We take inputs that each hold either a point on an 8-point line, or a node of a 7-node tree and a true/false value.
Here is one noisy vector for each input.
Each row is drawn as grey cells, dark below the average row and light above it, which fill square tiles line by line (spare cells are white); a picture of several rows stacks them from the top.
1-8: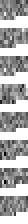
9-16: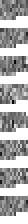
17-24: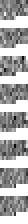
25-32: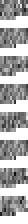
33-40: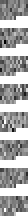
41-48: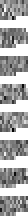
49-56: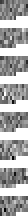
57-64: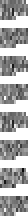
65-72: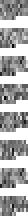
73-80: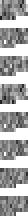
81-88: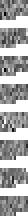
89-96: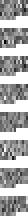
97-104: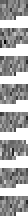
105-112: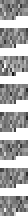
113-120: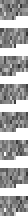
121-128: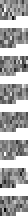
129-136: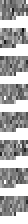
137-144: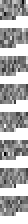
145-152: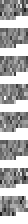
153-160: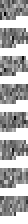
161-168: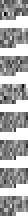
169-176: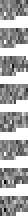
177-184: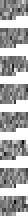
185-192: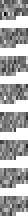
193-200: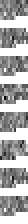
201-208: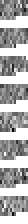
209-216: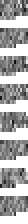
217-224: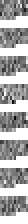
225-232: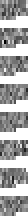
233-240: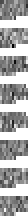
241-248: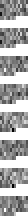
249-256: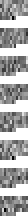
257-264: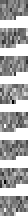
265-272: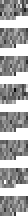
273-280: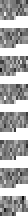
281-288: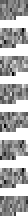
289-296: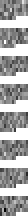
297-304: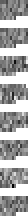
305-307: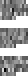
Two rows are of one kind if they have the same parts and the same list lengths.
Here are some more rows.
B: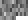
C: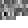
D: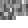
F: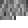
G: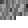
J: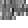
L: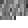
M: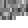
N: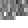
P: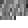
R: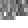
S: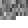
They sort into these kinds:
B, F, G, L, N, P, R, S
C, D, J, M

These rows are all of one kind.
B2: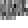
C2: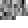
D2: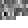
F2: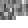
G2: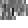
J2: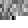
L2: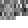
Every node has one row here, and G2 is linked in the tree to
B2 and F2.
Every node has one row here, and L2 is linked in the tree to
B2 and D2.
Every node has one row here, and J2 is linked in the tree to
C2.
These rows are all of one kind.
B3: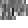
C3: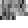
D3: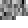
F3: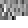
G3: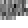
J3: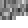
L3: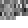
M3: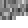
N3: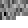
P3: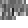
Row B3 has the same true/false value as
C3, N3 and P3.
